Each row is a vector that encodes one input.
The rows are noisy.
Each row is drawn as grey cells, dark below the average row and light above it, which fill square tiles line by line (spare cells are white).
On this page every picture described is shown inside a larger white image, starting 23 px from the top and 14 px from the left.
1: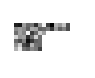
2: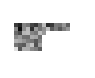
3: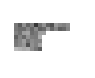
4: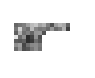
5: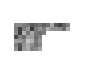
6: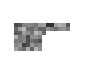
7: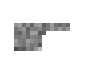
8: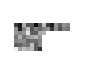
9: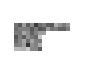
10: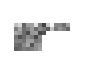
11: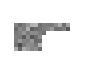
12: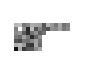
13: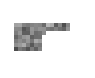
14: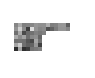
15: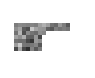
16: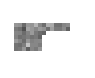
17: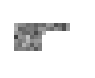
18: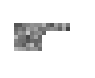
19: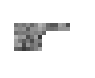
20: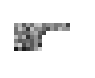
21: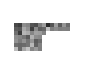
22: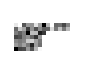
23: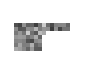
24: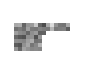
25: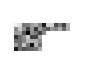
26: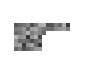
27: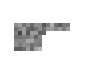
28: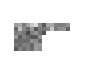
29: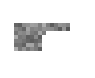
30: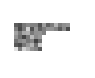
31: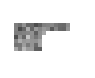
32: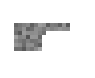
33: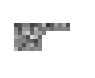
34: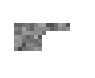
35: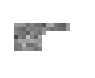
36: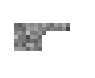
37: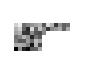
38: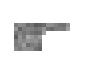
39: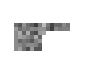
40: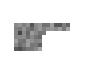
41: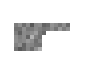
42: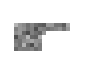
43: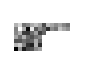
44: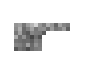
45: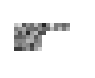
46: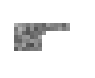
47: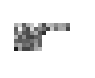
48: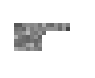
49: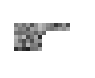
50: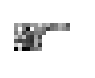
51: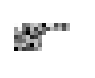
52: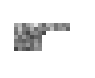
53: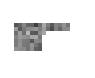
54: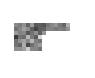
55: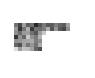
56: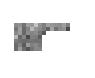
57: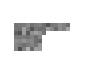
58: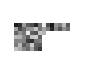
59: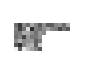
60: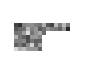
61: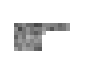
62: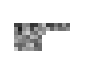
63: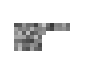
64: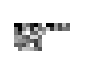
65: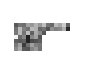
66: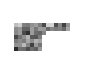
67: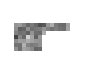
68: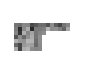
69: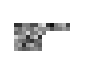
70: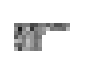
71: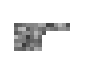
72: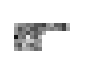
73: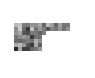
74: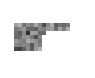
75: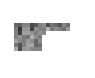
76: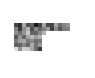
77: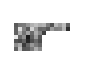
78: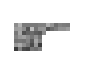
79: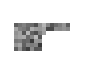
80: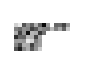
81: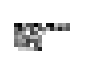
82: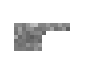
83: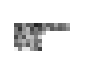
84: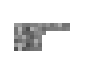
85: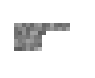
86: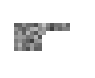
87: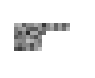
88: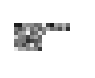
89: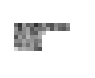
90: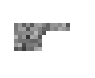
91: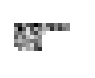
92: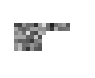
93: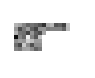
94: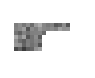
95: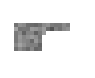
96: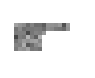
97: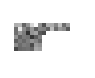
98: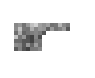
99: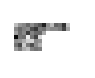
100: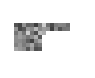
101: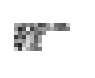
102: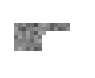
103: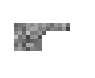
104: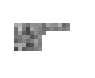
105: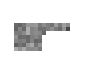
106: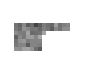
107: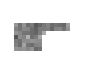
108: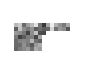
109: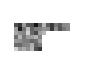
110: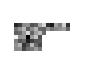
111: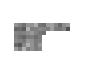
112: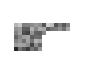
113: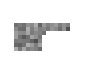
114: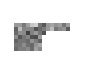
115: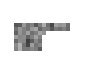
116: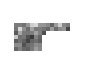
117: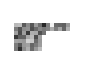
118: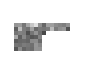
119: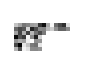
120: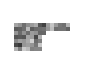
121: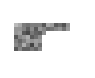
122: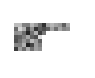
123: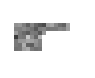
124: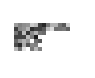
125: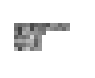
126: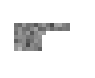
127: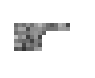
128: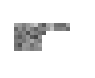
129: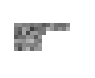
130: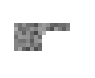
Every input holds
either a point on an 11-point circle, or a point on a 12-point line and a true/false value.
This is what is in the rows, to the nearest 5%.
About 45% of them hold a point on an 11-point circle. The rest hold a point on a 12-point line and a true/false value.
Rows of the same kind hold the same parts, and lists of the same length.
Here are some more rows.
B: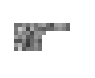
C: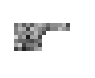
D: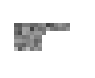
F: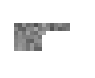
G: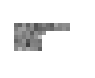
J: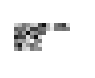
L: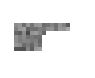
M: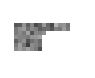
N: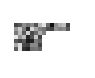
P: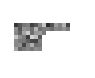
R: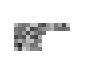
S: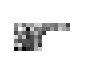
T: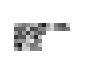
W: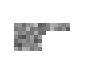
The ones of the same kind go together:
B, F, G, M, N
C, D, J, L, P, R, S, T, W

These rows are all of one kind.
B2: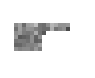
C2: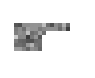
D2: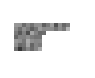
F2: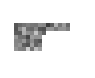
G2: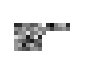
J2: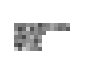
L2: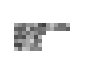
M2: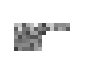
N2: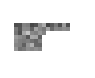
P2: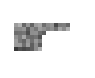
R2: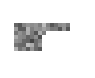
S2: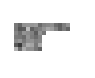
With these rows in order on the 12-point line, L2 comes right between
B2 and M2.
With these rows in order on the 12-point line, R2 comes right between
D2 and P2.
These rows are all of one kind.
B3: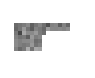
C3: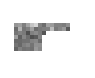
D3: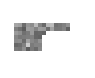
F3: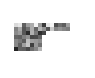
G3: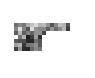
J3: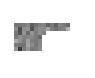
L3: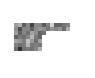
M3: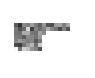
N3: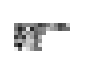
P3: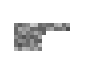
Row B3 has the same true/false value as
J3 and L3.
